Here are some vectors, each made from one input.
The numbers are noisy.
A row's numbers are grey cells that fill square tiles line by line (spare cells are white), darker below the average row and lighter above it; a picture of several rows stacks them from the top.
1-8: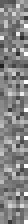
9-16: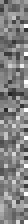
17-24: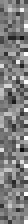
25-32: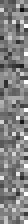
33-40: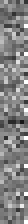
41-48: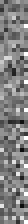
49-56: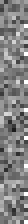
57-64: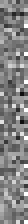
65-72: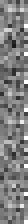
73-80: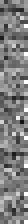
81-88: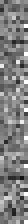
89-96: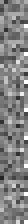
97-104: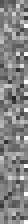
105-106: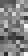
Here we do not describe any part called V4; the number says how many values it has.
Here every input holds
a value of V4, together with either a point on a 5-point line, or a point on a 6-point line.
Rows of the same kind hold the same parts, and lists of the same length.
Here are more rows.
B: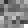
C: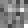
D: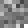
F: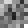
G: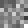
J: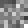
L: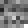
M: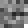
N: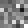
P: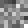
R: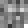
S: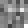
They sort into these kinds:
B, C, D, G, J, L, P, R, S
F, M, N

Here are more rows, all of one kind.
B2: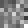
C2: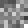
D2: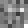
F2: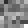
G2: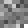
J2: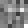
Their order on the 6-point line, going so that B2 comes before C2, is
G2, B2, D2, J2, C2, F2.
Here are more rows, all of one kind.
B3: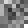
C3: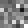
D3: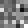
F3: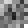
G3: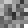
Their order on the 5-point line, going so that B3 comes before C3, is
B3, D3, F3, G3, C3.
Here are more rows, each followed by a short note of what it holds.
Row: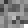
a point on a 6-point line and a value of V4
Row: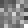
a point on a 6-point line and a value of V4
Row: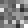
a point on a 5-point line and a value of V4
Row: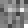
a point on a 6-point line and a value of V4
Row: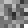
a point on a 5-point line and a value of V4
